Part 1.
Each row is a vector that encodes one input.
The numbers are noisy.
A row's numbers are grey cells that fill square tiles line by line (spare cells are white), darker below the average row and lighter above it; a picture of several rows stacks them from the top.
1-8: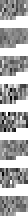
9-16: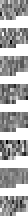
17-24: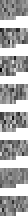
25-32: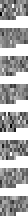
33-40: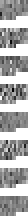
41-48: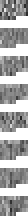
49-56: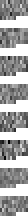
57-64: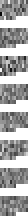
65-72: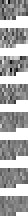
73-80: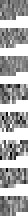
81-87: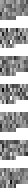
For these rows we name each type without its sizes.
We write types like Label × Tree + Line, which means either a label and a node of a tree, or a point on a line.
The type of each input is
List(Line).
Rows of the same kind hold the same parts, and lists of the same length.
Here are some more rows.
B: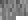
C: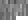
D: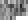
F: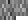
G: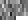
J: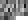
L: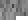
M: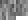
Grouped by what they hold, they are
B, D, F, G, L, M
C
J

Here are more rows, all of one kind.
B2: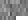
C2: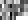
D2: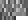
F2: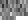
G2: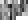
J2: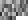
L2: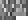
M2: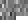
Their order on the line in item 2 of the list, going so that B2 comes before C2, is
J2, D2, F2, M2, G2, B2, C2, L2.
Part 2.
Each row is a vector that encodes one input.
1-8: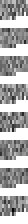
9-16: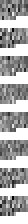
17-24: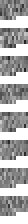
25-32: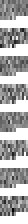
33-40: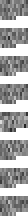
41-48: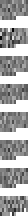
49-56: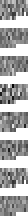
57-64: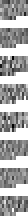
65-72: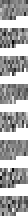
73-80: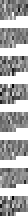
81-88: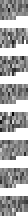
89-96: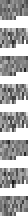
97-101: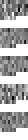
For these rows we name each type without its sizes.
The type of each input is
Bool × Bool × Bool + Line.
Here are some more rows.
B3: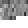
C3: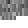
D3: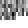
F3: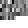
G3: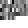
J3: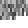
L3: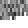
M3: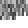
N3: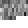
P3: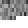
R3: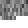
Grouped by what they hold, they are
B3, C3, N3, P3, R3
D3, F3, G3, J3, L3, M3

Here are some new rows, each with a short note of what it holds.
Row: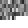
a point on a line
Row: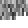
a point on a line
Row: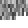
a point on a line
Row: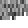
a point on a line
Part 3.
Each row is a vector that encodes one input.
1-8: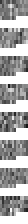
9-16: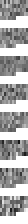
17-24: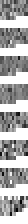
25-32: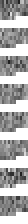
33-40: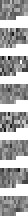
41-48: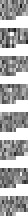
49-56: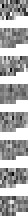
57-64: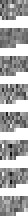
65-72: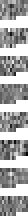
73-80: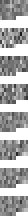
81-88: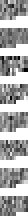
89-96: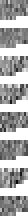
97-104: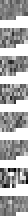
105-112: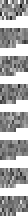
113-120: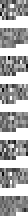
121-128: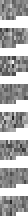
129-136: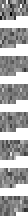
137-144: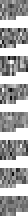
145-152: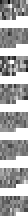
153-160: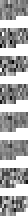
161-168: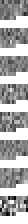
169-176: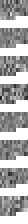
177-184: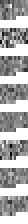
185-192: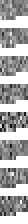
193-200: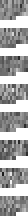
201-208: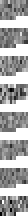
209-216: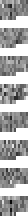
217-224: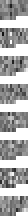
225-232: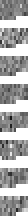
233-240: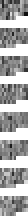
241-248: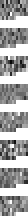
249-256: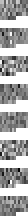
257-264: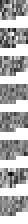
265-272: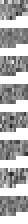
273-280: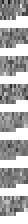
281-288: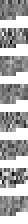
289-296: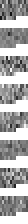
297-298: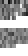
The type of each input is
Line10 + Line17.
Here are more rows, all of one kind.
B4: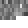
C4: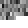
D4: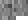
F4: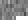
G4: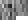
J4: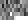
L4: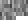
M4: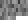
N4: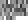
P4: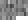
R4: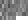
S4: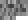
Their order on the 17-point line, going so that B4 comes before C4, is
M4, S4, J4, G4, R4, D4, N4, L4, F4, P4, B4, C4.
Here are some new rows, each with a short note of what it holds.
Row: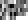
a point on a 17-point line
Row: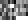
a point on a 10-point line
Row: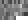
a point on a 17-point line
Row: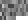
a point on a 17-point line
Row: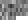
a point on a 17-point line
